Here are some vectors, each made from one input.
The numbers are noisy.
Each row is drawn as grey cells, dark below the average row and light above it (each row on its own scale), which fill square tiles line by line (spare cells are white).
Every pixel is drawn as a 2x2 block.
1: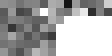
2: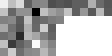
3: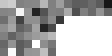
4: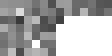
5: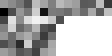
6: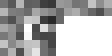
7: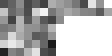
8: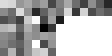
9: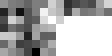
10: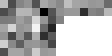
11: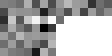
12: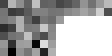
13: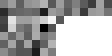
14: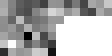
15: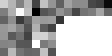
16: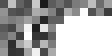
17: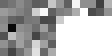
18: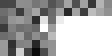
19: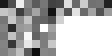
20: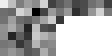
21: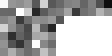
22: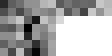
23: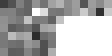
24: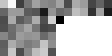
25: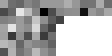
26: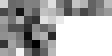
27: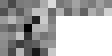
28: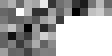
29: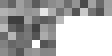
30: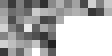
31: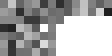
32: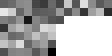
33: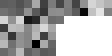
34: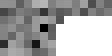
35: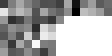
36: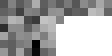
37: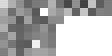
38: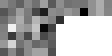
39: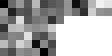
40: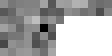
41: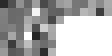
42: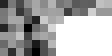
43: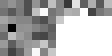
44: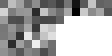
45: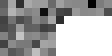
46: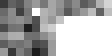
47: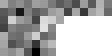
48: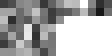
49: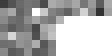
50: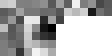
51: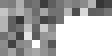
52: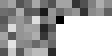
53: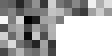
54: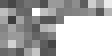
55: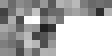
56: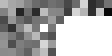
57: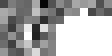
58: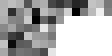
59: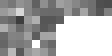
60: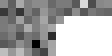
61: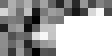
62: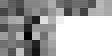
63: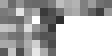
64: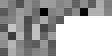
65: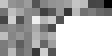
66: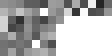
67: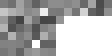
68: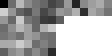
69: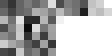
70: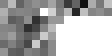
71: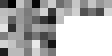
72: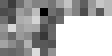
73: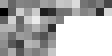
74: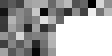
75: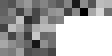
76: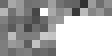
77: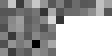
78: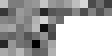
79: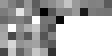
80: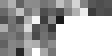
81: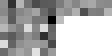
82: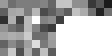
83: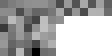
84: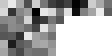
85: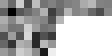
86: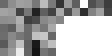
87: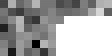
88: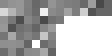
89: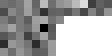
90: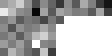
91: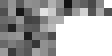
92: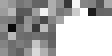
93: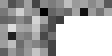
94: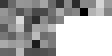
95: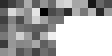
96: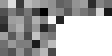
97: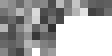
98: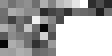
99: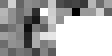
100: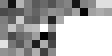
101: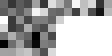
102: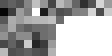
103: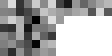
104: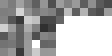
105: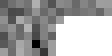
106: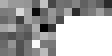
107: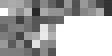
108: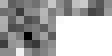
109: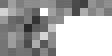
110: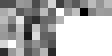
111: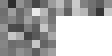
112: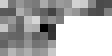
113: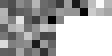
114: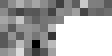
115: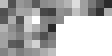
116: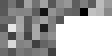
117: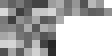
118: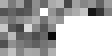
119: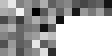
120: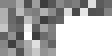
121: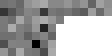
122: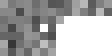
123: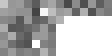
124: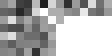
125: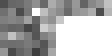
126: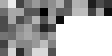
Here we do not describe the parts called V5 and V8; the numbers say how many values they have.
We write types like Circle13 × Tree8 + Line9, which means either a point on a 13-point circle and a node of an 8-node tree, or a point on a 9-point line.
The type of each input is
(Bool × Tree9 + V8) × V5.
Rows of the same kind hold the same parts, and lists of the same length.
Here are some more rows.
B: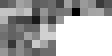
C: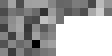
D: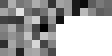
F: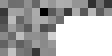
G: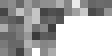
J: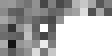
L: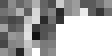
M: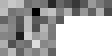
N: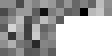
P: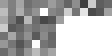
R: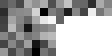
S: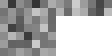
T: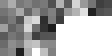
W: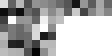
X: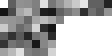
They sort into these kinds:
B, J, M, P, S, W
C, D, F, G, L, N, R, T, X

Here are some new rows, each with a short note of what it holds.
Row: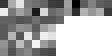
a node of a 9-node tree, a true/false value and a value of V5
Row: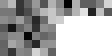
a node of a 9-node tree, a true/false value and a value of V5
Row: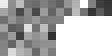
a node of a 9-node tree, a true/false value and a value of V5
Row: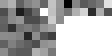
a node of a 9-node tree, a true/false value and a value of V5
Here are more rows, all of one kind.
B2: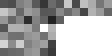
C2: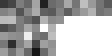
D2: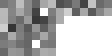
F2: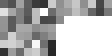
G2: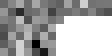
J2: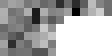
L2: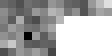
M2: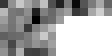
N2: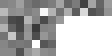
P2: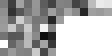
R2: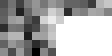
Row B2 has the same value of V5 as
F2, L2 and P2.
